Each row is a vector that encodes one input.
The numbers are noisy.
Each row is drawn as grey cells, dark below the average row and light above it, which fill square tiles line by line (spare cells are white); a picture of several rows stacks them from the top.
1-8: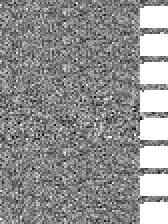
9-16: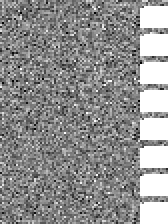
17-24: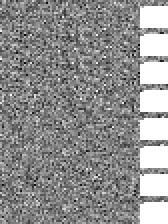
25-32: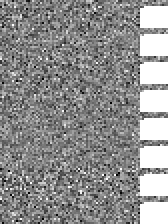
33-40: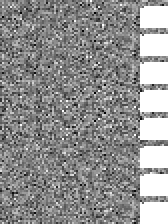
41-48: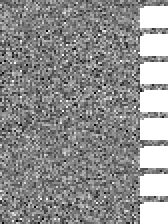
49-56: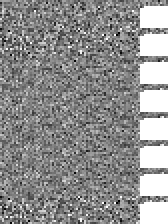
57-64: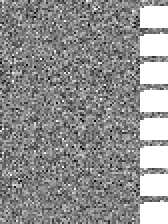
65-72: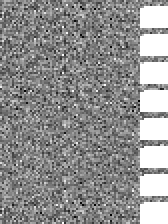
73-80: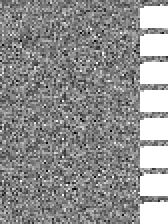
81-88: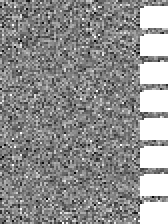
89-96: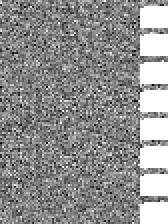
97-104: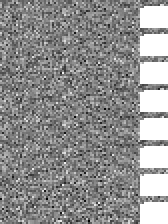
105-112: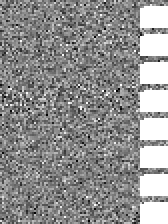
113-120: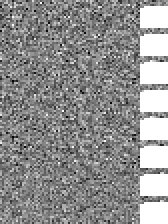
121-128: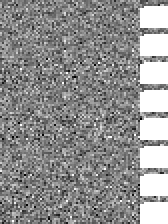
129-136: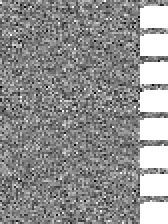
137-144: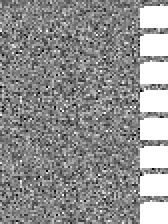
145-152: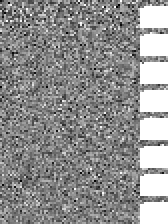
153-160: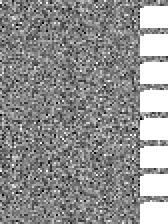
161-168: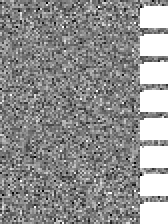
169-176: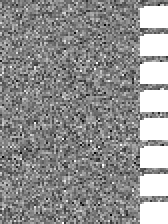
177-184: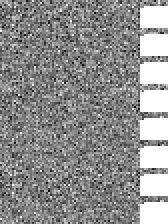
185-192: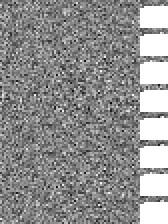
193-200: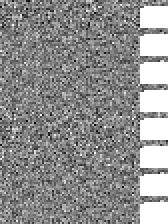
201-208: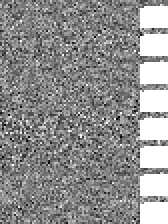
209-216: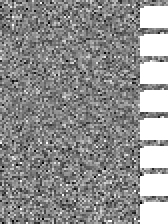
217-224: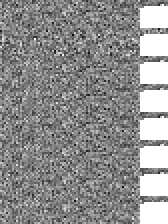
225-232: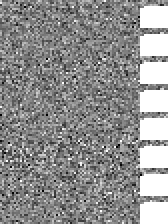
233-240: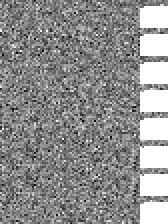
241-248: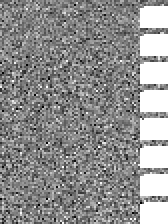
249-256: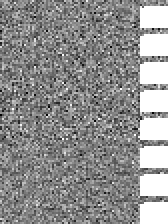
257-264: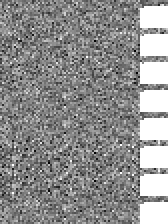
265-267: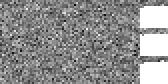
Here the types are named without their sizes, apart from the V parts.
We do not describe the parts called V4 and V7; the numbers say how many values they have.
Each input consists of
either a true/false value, a value of V4 and a value of V7, or a list of points on a line.
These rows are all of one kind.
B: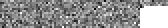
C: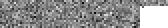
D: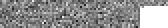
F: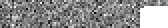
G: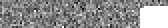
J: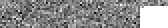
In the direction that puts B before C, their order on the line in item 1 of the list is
B, G, D, C, J, F.
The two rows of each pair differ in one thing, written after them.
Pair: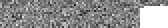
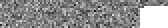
the value of V7
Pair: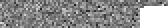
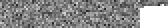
the value of V7
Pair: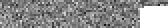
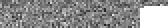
the value of V7
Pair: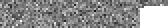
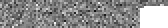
the true/false value
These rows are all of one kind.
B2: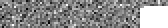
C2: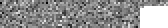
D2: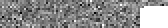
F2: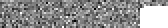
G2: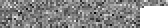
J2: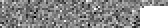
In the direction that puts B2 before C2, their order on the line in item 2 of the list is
J2, D2, B2, F2, G2, C2.
